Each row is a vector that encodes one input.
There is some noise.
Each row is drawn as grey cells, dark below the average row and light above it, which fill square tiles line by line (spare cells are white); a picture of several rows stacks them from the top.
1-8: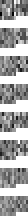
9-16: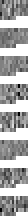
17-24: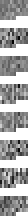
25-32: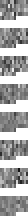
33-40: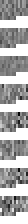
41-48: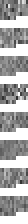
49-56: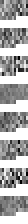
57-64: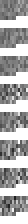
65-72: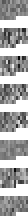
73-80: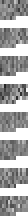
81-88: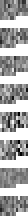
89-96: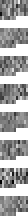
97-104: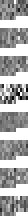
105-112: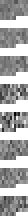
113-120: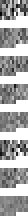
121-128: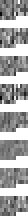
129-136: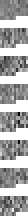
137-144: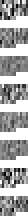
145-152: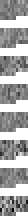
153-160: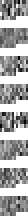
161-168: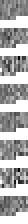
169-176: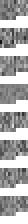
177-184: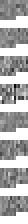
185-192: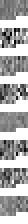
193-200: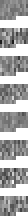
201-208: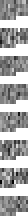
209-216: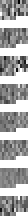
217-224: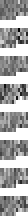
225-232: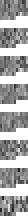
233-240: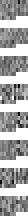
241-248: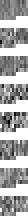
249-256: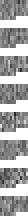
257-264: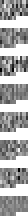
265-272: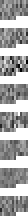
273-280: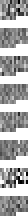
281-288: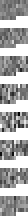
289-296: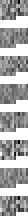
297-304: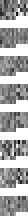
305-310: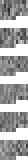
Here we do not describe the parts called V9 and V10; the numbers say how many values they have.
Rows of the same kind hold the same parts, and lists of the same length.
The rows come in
2 kinds.
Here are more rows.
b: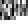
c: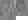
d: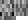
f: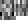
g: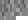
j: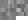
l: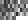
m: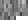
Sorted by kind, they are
b, d, f, l, m
c, g, j

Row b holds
a point on an 11-point circle and a true/false value.
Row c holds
a point on an 11-point circle, a true/false value, a value of V9 and a value of V10.
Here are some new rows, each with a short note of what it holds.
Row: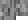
a point on an 11-point circle and a true/false value
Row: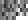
a point on an 11-point circle and a true/false value
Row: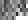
a point on an 11-point circle, a true/false value, a value of V9 and a value of V10
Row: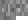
a point on an 11-point circle, a true/false value, a value of V9 and a value of V10
